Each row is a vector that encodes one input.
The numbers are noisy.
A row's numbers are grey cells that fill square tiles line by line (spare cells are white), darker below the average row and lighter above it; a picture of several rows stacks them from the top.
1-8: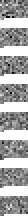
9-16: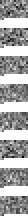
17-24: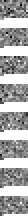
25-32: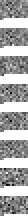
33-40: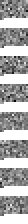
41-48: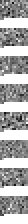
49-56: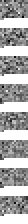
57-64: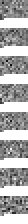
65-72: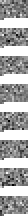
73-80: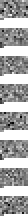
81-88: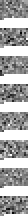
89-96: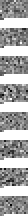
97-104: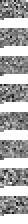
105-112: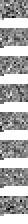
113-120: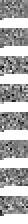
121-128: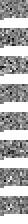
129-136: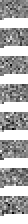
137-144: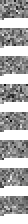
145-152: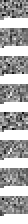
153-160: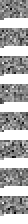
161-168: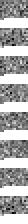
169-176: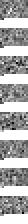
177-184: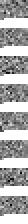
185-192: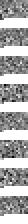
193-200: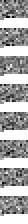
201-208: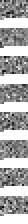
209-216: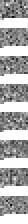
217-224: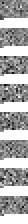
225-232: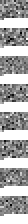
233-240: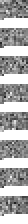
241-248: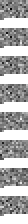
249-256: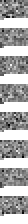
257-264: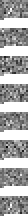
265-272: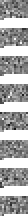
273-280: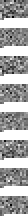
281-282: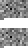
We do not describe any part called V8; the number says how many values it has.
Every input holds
either a true/false value and a value of V8, or a list of up to two points on a 9-point line.
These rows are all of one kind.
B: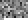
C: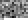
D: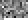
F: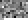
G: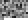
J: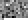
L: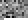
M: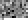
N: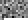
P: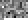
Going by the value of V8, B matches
D, F and P.
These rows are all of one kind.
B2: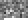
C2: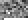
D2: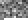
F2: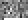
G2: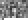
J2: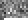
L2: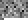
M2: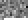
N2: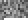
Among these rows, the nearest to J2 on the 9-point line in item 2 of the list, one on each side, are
D2 and N2.
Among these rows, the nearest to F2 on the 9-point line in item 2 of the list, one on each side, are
B2 and C2.
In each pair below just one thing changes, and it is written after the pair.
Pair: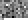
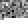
the true/false value
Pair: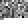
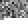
the true/false value
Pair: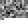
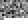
the value of V8
